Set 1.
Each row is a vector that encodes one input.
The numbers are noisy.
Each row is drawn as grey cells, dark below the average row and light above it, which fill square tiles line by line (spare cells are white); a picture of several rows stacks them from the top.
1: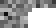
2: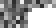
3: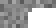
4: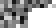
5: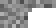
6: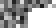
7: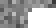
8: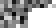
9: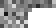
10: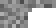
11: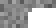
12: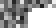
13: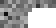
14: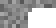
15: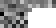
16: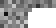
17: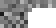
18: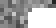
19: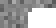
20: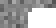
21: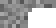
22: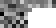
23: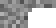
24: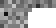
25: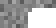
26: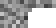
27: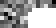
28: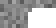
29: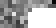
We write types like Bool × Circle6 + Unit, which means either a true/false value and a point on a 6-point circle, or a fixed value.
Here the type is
Line4.
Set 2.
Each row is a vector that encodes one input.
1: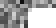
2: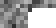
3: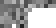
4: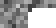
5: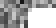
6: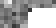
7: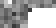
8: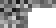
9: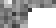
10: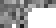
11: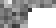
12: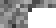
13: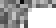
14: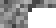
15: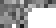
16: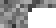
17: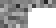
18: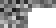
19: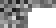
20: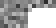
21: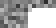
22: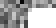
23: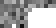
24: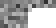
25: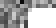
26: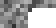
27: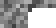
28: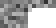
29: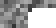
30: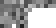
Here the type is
Label6.
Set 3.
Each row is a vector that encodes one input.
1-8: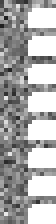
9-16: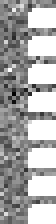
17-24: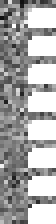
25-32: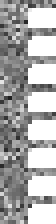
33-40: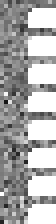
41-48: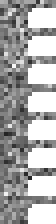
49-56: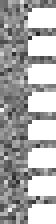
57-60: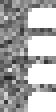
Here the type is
Label10.
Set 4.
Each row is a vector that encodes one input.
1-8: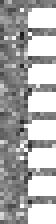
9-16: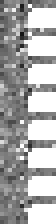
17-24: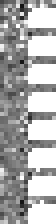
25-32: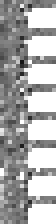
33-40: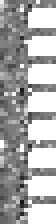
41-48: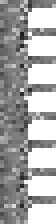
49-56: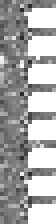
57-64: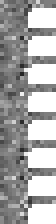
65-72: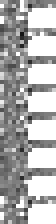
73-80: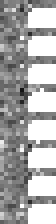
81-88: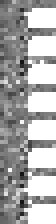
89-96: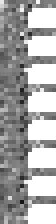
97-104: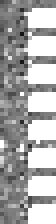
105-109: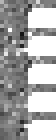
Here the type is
Label4.
